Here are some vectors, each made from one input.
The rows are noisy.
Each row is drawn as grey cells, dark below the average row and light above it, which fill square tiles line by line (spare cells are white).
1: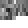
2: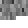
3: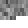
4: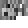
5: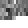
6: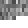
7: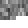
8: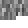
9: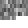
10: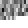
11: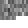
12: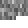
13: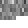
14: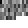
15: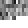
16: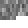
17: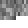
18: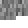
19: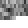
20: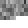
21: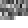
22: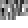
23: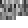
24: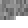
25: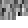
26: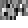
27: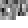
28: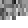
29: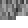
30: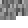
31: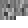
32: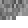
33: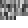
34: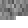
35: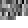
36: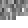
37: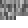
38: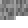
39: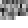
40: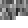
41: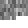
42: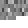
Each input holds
three true/false values.
